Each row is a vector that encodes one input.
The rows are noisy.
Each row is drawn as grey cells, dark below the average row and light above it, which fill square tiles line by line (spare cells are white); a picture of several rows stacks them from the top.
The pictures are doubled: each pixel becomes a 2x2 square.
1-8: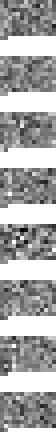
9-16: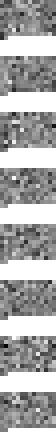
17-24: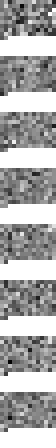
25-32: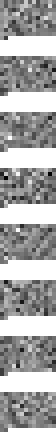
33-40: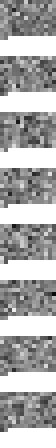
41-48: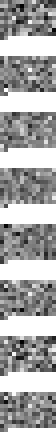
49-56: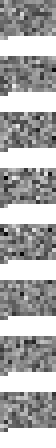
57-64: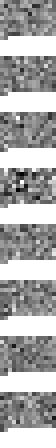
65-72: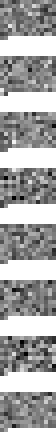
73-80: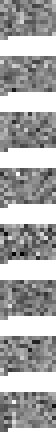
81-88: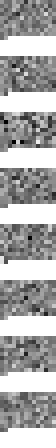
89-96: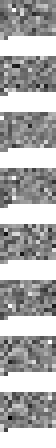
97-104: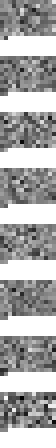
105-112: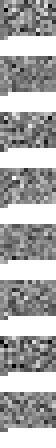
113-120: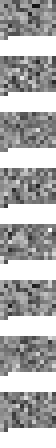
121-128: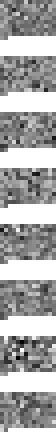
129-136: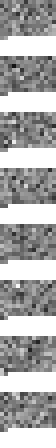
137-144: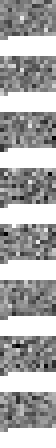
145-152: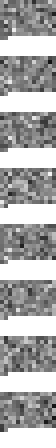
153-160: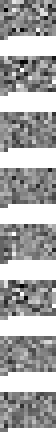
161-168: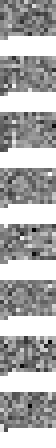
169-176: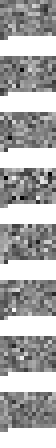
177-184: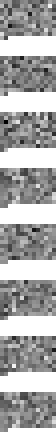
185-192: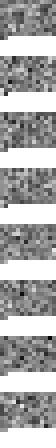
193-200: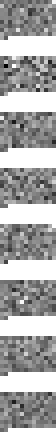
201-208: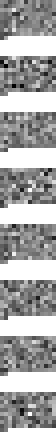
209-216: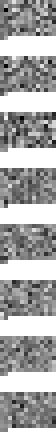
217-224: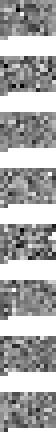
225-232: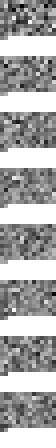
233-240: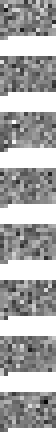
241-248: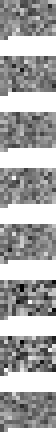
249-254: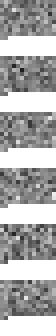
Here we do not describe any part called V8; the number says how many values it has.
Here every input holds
a node of a 10-node tree and five true/false values, together with either a node of a 13-node tree, or a value of V8.
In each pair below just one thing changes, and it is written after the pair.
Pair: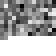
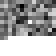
the value of V8
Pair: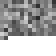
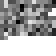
the node of the tree
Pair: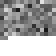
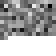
the node of the tree
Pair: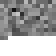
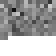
the value of V8
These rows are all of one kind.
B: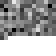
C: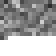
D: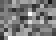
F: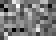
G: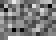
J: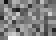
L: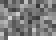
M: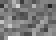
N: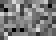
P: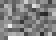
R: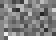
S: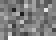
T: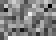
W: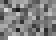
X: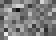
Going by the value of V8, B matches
C, D, L and M.
